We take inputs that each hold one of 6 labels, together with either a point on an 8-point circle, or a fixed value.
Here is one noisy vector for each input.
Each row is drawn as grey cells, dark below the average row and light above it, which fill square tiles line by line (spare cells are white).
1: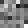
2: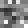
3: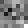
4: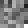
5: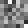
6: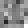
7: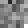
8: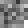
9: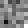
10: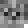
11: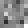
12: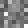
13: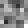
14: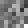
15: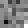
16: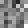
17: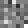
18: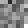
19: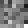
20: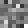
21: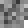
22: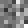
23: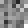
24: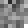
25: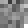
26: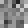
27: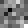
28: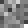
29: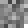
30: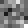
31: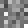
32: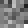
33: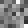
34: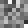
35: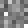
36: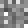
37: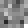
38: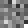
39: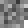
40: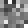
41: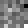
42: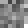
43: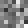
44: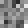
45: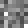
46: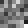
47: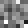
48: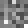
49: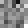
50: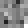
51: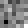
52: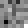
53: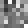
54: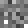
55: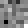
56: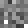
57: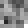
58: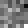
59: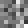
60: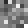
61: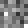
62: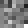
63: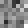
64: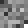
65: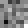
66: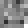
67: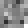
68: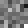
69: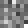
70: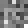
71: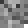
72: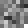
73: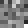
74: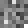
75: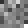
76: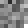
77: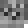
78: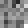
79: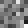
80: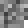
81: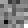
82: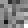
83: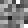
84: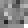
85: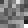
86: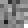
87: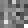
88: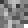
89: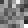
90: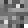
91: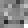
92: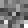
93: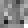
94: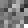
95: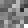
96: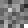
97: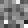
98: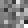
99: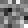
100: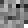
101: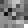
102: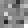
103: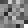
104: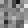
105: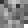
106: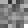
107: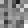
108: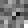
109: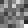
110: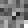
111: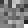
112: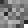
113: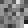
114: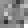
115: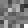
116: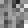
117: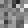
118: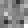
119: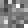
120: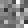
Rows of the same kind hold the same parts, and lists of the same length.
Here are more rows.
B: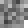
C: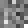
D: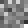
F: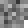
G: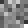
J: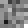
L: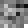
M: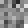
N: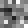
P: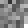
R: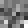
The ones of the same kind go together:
B, F, J, M, P
C, D, G, L, N, R

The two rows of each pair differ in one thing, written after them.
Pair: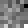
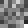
the place on the 8-point circle
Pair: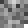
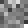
the place on the 8-point circle
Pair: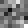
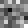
the place on the 8-point circle
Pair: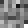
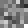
the place on the 8-point circle
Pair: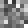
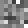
the label
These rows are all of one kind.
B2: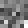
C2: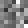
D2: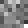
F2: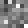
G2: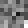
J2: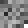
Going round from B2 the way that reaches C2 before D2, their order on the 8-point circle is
B2, F2, C2, D2, J2, G2.
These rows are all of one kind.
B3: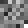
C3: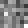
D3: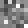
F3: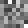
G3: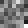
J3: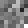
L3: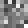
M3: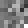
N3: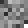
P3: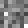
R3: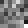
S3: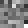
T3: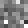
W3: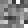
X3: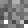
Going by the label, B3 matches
D3, F3, L3 and N3.
